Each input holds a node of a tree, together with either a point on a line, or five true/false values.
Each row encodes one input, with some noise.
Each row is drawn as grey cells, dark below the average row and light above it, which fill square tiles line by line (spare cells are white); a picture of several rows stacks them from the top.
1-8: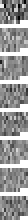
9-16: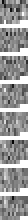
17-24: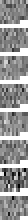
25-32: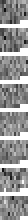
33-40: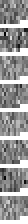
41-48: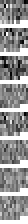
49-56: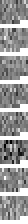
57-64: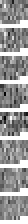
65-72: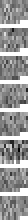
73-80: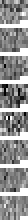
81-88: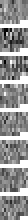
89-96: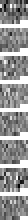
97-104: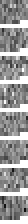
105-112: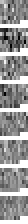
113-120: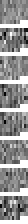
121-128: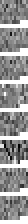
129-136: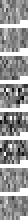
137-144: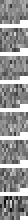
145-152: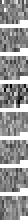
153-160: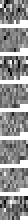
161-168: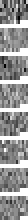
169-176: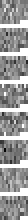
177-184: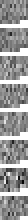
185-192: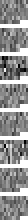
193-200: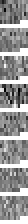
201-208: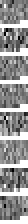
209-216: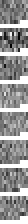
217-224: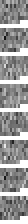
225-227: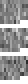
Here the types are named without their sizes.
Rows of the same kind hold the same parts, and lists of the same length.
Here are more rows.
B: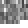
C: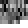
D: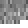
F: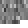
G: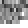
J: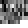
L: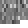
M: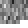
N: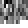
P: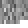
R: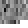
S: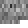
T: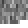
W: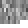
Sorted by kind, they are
B, D, F, G, L, M, P, R, S, T, W
C, J, N

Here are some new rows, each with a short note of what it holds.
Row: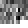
a point on a line and a node of a tree
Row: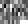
a point on a line and a node of a tree
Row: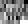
a point on a line and a node of a tree
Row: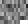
a node of a tree and five true/false values
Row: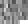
a node of a tree and five true/false values
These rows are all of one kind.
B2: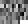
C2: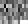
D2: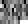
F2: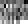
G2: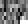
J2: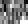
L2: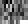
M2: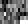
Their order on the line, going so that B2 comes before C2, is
M2, G2, L2, B2, C2, F2, J2, D2.
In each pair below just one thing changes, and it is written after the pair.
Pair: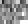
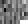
the node of the tree
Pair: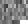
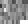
the node of the tree
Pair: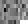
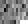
one of the five true/false values
